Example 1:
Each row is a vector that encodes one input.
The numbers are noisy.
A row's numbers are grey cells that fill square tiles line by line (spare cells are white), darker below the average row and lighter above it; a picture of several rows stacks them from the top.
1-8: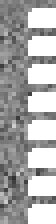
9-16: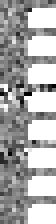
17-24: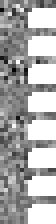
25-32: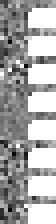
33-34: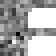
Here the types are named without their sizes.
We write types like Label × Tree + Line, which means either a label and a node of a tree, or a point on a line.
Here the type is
Line.
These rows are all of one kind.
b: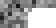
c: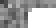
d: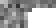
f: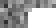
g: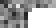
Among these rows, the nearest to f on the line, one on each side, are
c and d.
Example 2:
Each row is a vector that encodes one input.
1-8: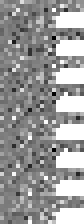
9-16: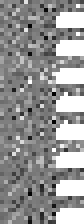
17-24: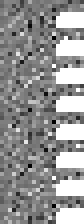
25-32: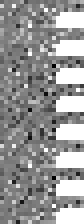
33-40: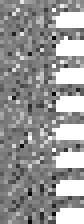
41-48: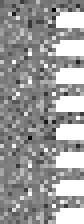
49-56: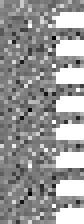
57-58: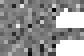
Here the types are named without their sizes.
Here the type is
Bool × Bool × Bool.
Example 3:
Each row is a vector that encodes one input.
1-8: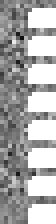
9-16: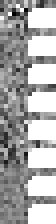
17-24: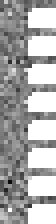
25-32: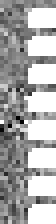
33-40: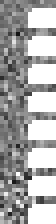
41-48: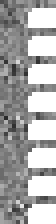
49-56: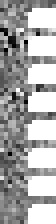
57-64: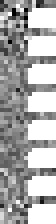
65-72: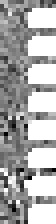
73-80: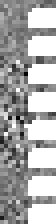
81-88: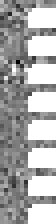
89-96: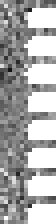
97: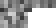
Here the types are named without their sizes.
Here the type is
Tree + Unit.
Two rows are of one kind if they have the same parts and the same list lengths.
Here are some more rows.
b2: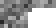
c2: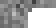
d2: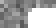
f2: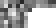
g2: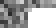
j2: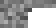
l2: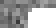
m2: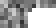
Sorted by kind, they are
b2
c2, d2, f2, g2, j2, l2, m2

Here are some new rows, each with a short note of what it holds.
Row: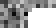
a node of a tree
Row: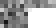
a node of a tree
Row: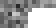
a node of a tree
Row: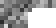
a fixed value
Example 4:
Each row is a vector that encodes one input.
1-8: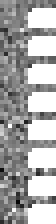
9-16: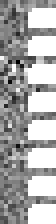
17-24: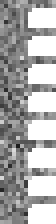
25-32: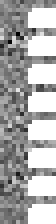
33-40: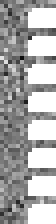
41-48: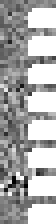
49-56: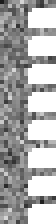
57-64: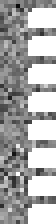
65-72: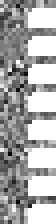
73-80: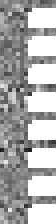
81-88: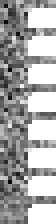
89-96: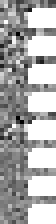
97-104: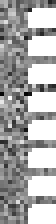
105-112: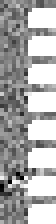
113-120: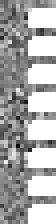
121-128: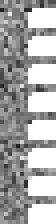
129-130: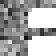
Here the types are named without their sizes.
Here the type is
Tree.
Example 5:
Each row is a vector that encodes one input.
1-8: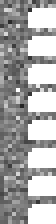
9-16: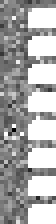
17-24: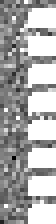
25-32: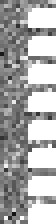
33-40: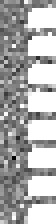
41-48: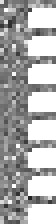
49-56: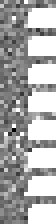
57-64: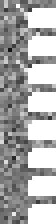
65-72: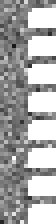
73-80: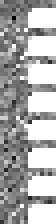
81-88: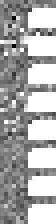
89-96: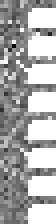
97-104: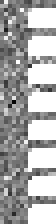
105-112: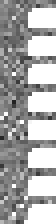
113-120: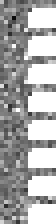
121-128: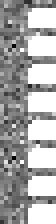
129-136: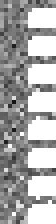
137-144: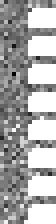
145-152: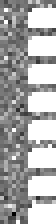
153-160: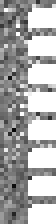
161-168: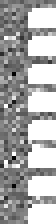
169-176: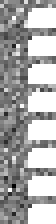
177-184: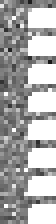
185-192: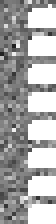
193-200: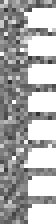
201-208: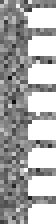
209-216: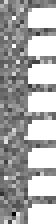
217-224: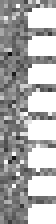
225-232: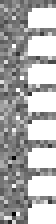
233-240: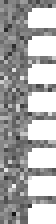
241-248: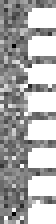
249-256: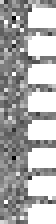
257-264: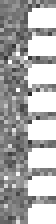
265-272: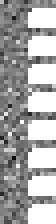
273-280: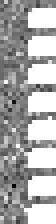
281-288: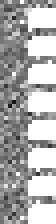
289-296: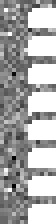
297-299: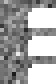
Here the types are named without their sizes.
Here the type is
Tree.
